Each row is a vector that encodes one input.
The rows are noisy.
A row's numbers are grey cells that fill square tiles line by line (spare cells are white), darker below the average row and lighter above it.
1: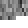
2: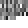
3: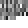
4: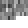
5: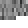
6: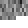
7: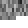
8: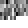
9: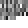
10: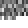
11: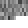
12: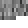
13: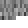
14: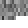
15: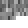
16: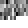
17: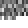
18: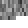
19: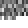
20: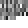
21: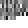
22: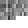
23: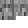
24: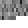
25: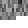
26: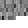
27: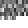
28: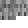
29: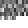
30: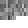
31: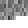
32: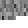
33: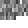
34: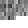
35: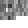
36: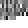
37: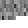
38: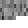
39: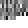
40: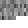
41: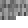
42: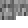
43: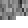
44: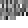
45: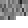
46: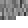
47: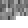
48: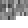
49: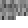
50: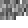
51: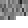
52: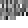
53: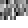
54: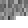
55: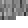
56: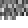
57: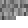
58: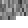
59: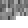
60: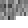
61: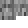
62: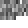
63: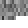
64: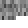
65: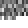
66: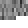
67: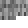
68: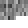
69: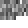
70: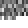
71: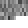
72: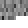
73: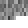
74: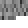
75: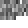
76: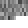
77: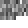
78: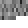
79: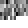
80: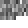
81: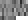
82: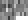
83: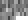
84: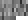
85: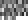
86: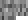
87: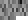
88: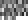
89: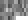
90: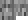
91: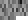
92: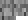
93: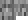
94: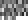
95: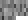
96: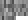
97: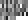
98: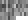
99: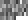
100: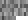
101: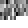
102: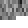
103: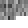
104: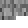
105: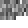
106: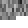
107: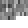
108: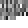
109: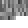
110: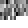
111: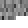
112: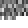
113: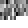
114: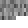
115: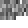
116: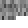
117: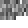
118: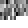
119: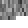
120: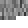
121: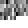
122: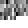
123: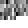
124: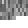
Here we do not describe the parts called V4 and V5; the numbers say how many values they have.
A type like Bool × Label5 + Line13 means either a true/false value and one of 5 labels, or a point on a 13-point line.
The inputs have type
Bool × Line6 × V5 + V4.
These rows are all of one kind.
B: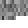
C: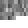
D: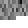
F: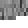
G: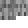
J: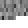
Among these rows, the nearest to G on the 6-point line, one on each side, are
B and C.
